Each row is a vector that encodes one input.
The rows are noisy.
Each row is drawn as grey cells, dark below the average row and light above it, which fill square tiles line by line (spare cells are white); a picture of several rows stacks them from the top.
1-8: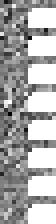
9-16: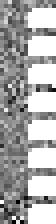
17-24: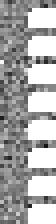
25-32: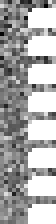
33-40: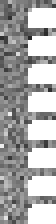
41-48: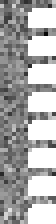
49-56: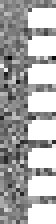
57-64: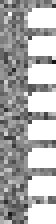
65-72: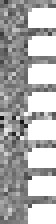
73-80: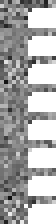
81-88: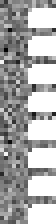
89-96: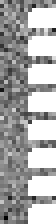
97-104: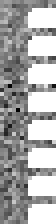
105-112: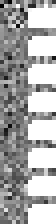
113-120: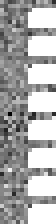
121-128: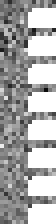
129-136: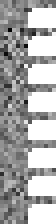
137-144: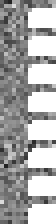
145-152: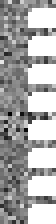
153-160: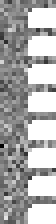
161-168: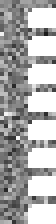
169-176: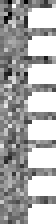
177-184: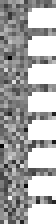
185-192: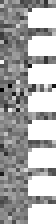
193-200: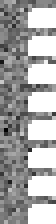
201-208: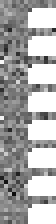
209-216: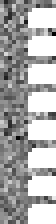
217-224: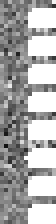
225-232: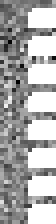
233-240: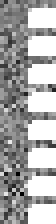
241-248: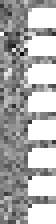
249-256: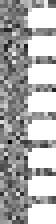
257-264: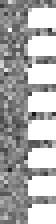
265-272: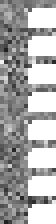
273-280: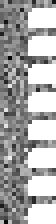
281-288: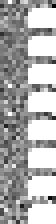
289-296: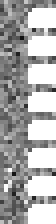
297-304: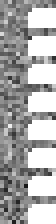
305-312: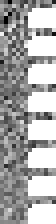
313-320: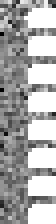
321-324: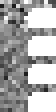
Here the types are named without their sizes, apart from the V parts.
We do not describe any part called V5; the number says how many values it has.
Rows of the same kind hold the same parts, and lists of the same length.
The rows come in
3 kinds.
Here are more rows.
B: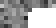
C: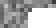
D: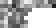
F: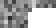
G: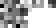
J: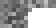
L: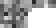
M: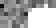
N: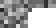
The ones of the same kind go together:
B, C, D, F, N
G, J, L
M

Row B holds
a point on a line.
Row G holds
a label.
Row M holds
a true/false value and two values of V5.
